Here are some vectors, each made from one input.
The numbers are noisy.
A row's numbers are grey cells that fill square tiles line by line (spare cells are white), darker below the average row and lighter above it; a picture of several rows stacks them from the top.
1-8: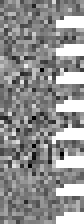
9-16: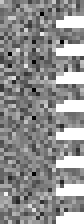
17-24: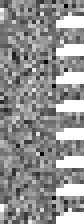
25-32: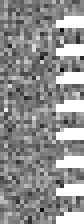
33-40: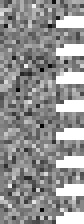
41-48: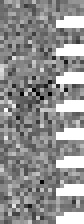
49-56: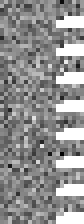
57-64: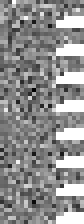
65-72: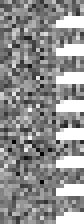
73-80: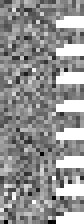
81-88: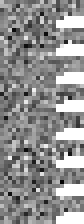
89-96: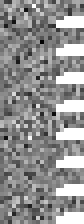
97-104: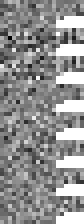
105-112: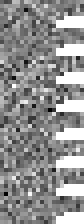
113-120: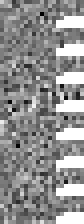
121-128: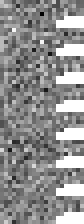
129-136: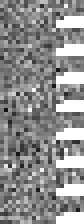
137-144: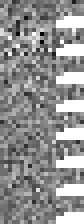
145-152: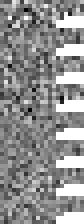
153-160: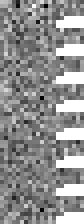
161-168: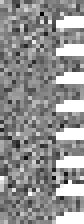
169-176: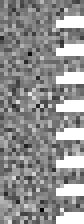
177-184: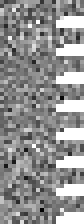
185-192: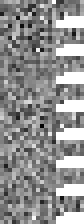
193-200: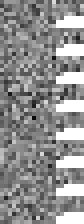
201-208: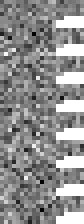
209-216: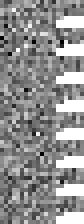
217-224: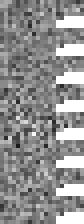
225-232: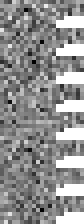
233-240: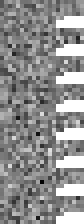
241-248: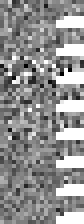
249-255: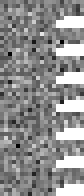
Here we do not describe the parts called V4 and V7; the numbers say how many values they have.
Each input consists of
either a point on a 6-point line, a true/false value and a value of V7, or a value of V4.
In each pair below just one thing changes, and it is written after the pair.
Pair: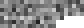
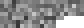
the true/false value
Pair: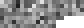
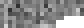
the true/false value
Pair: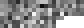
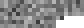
the value of V7
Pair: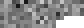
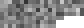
the true/false value
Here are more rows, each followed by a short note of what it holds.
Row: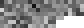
a point on a 6-point line, a true/false value and a value of V7
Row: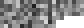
a point on a 6-point line, a true/false value and a value of V7
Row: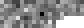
a point on a 6-point line, a true/false value and a value of V7
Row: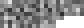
a point on a 6-point line, a true/false value and a value of V7
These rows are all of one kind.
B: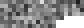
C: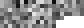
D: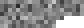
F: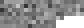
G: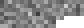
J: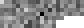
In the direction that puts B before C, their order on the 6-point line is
D, G, F, B, C, J.
